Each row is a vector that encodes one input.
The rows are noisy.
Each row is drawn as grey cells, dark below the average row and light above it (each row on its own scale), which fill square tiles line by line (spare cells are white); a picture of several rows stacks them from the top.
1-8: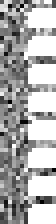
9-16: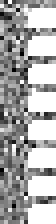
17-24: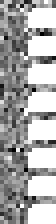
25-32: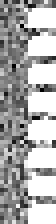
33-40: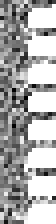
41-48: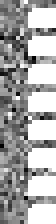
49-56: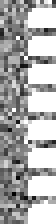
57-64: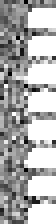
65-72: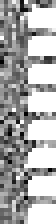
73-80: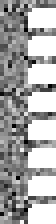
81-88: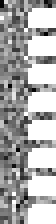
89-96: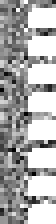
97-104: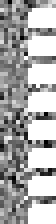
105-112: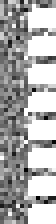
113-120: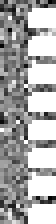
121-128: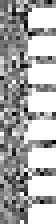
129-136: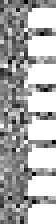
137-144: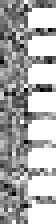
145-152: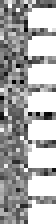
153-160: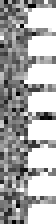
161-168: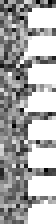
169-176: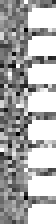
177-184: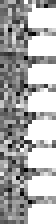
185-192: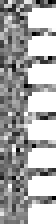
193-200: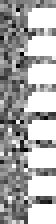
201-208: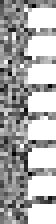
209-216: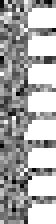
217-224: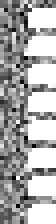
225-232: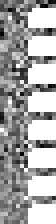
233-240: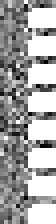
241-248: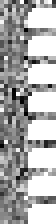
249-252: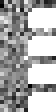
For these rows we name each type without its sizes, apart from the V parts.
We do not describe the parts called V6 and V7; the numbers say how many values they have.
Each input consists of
a value of V7, together with either a label, or three true/false values and a value of V6.
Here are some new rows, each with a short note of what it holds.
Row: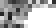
a label and a value of V7
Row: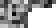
three true/false values, a value of V6 and a value of V7
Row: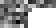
three true/false values, a value of V6 and a value of V7
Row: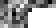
three true/false values, a value of V6 and a value of V7
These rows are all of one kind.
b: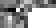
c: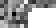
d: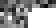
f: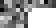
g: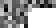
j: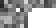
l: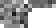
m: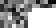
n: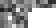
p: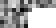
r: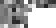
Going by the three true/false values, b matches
f and r.
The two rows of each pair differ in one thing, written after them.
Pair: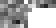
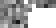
the value of V6
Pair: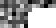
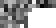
the value of V7
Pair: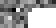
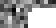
one of the three true/false values
